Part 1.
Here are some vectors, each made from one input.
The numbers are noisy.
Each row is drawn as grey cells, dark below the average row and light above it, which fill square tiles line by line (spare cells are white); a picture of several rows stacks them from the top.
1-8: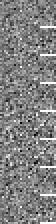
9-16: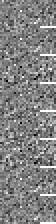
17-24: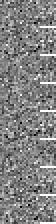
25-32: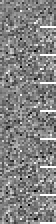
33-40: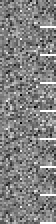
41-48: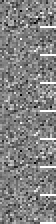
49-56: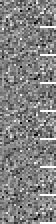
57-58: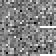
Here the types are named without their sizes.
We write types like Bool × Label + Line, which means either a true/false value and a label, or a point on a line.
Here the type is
Bool × Line.
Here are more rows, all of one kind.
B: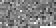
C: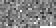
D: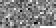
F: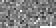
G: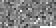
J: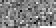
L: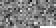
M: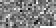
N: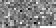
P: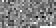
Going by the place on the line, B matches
C, D, F and G.
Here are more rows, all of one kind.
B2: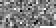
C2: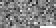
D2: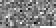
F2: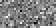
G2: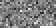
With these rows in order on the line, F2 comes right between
D2 and G2.
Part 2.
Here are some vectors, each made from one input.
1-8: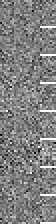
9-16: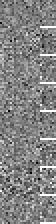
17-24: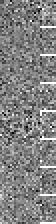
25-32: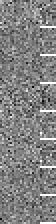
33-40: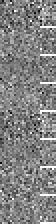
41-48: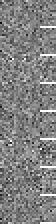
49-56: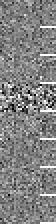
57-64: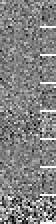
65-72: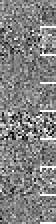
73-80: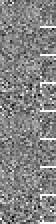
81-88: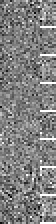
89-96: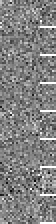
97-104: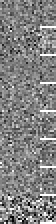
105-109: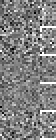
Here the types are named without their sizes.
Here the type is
List(Line).
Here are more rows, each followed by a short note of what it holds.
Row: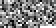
the empty list
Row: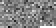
a list of two items
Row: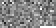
a list of two items
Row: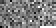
a list of one item
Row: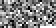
the empty list
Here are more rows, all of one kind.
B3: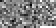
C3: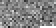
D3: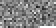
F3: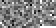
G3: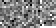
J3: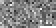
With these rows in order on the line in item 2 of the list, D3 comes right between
B3 and C3.
